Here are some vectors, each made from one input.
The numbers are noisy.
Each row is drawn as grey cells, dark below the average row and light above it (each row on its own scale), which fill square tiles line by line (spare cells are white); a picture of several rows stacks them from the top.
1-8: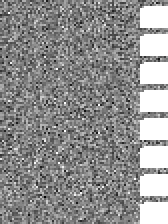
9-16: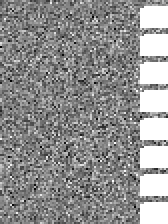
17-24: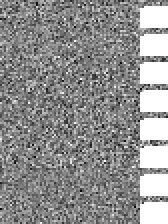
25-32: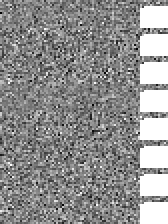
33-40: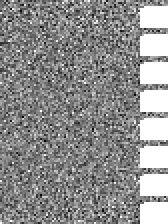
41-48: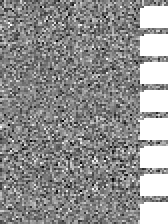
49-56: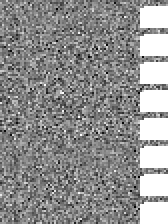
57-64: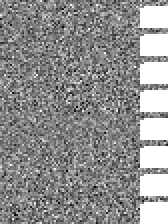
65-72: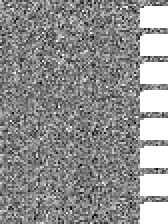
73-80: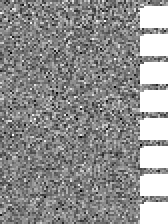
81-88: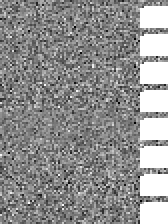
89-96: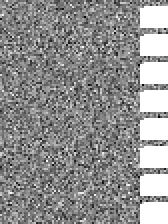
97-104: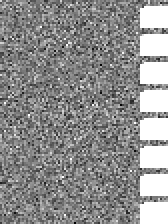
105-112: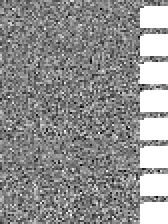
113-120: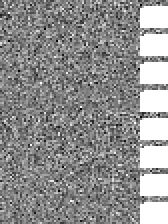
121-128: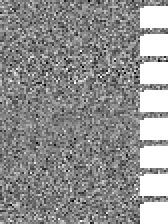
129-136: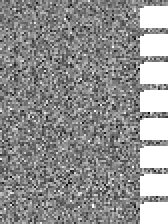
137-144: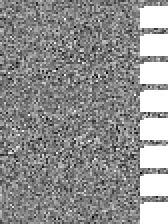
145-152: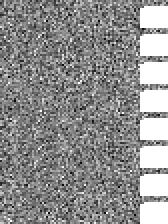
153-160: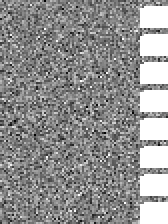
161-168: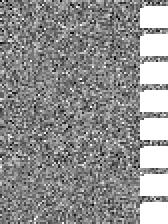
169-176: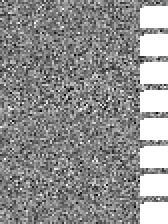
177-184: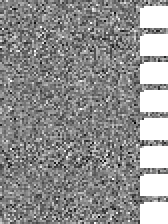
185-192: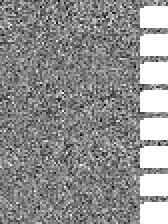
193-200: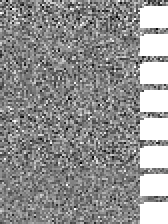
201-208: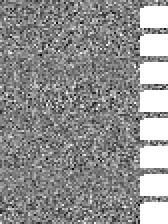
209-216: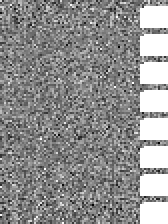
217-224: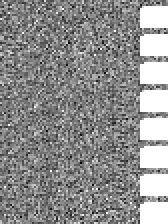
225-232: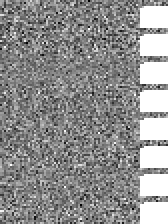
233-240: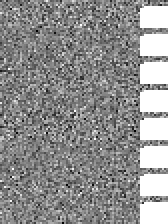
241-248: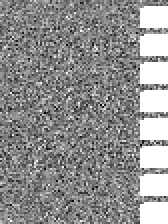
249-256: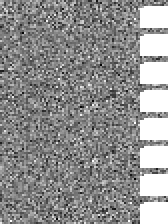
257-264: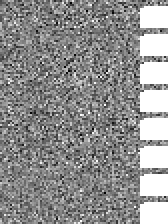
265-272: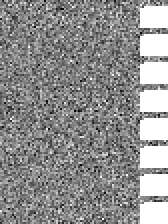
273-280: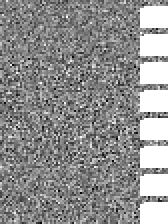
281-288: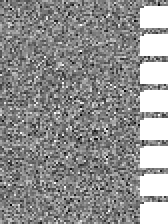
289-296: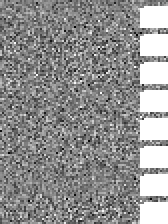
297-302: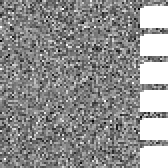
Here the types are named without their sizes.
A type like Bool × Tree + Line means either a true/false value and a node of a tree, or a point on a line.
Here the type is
List(Circle × Label) × (Tree + Unit).
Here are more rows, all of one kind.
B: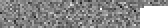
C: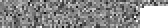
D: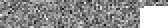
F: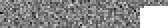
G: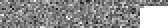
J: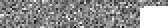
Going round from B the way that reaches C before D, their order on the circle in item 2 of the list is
B, J, G, F, C, D.
